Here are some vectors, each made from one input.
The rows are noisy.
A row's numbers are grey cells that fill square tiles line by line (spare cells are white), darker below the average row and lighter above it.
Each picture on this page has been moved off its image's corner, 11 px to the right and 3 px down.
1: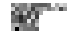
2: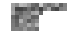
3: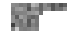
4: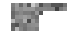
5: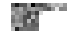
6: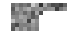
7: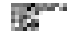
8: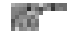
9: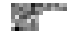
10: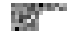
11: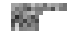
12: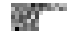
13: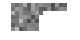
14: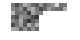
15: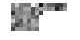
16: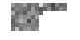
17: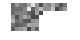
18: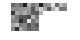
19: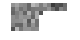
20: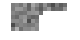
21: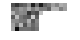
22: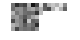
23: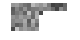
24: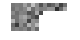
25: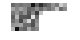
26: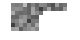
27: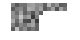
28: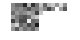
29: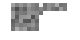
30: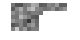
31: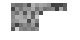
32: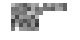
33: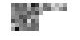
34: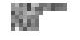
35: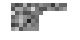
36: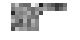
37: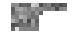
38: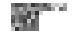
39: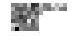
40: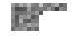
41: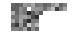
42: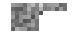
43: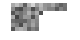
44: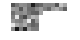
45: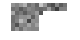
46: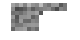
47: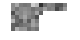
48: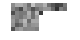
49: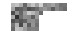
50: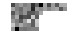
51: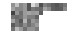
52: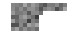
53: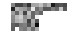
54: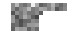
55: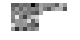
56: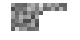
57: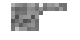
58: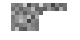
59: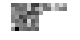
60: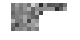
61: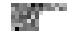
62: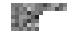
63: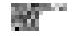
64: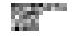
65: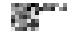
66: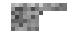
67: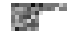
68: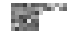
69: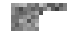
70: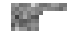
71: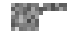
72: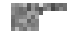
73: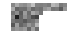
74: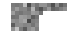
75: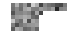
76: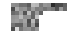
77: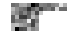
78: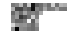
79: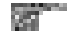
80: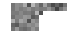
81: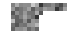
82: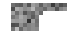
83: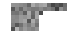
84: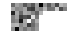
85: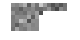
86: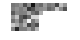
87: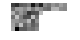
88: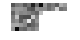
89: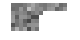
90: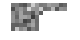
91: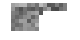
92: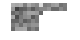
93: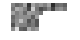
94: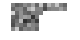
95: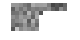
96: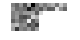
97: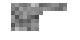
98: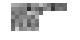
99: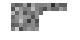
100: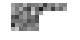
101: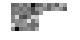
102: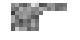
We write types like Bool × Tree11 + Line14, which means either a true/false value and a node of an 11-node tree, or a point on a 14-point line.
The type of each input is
Bool × Line8 × Line8.
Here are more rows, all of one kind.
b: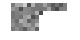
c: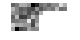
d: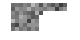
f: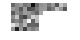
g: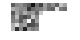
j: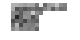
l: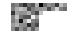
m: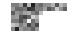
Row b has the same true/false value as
d and j.
